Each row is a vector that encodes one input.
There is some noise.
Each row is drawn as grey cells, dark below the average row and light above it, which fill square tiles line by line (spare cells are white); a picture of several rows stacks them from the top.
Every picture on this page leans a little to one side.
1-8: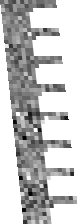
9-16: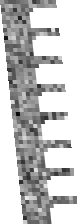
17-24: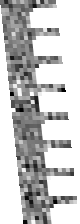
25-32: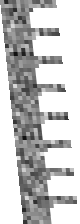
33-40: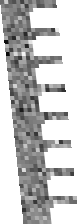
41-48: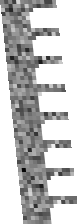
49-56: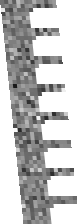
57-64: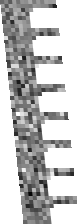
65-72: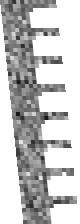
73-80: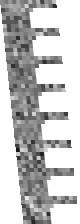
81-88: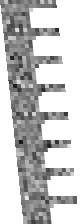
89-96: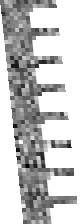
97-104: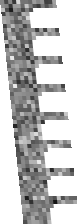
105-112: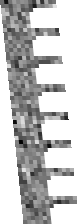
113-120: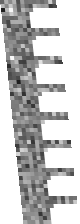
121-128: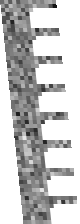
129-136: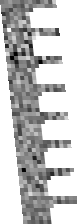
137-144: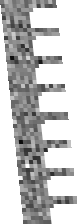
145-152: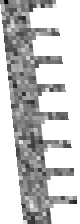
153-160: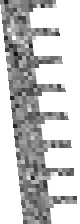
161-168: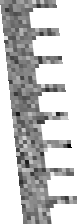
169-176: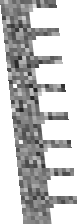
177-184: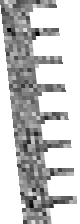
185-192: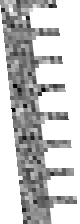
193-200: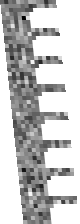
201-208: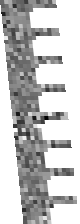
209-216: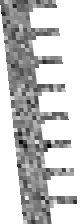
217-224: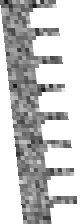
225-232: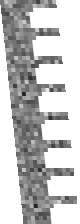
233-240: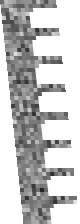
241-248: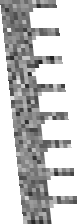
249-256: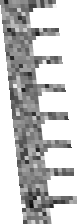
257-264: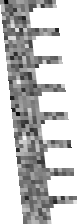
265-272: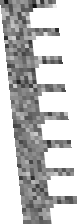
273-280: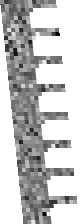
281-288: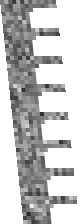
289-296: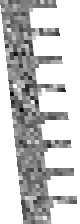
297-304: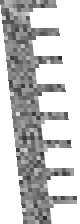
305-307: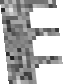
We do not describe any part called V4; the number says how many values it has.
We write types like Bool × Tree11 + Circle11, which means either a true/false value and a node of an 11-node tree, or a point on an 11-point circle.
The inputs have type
Bool × V4 + Circle5 × Circle5 + List2(Line7) + Tree12.
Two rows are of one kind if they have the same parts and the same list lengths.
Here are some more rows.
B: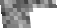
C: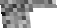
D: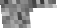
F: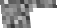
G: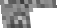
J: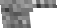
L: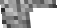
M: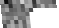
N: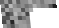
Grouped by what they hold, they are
B, C
D
F, G, J
L
M
N

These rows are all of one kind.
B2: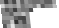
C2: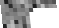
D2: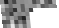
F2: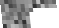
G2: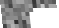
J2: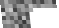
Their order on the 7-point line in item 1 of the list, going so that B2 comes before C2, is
D2, B2, J2, F2, G2, C2.
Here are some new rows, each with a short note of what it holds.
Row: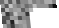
the empty list
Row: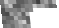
a true/false value and a value of V4
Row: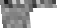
a list of one item
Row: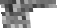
a node of a 12-node tree
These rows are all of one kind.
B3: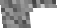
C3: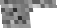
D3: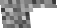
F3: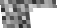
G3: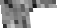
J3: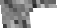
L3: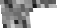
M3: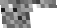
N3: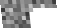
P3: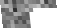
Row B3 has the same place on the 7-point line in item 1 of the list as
D3, J3, L3 and N3.
